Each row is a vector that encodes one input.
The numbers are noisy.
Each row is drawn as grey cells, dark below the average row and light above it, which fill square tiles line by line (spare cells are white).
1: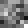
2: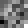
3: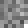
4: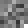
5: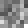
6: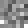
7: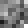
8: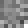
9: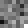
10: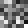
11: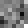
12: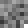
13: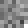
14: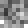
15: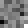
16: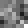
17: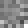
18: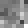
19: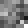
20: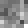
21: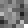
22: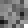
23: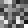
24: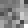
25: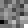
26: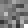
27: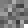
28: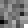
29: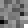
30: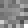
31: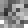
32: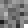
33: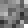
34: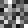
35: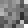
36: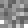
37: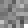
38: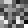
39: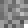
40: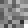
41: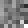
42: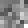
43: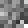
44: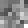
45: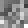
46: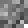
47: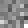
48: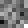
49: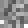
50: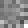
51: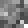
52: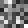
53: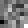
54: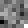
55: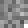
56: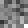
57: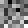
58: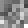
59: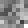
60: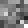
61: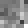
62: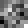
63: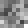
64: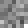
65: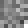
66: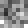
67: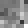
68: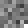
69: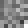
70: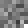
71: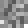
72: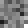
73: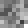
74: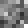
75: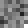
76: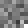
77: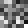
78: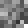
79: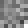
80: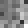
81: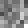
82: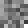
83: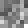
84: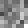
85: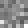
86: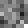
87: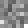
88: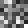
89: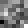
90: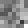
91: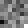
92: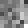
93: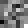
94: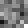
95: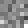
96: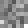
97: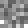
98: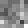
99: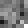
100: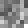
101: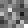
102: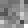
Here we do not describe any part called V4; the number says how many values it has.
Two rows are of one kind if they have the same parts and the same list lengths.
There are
3 kinds of row.
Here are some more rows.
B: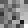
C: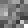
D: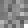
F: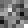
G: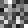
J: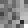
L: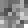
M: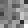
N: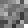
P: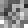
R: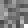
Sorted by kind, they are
B, D, J, L, M, P
C, F, N, R
G

